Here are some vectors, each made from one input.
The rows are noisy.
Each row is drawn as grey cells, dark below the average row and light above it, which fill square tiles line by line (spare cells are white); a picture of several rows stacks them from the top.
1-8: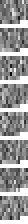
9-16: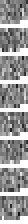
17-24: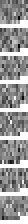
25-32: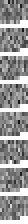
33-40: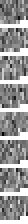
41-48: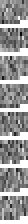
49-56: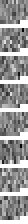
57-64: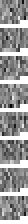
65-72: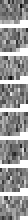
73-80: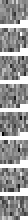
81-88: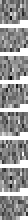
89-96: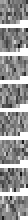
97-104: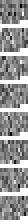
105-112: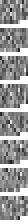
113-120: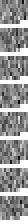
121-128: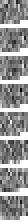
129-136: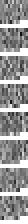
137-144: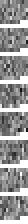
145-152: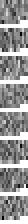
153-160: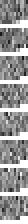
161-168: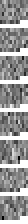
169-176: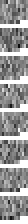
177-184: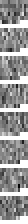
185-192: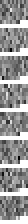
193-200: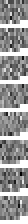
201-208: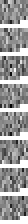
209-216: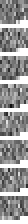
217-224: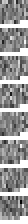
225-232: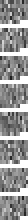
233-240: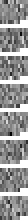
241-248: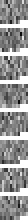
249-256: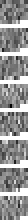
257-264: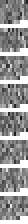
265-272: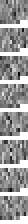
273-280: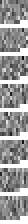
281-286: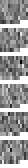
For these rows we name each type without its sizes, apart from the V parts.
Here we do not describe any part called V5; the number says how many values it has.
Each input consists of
four true/false values, together with either a point on a line, or a list of values of V5.
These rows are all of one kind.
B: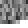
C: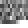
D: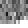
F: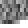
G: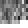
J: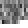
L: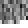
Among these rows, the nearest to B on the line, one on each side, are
D and F.
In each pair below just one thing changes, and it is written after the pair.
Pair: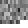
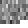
the value of V5 in item 2 of the list
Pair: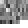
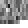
the value of V5 in item 2 of the list
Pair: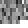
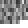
one of the four true/false values
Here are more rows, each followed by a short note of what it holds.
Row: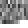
a point on a line and four true/false values
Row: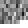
four true/false values, together with a list of two items
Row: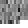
four true/false values, together with a list of two items
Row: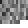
four true/false values, together with a list of two items
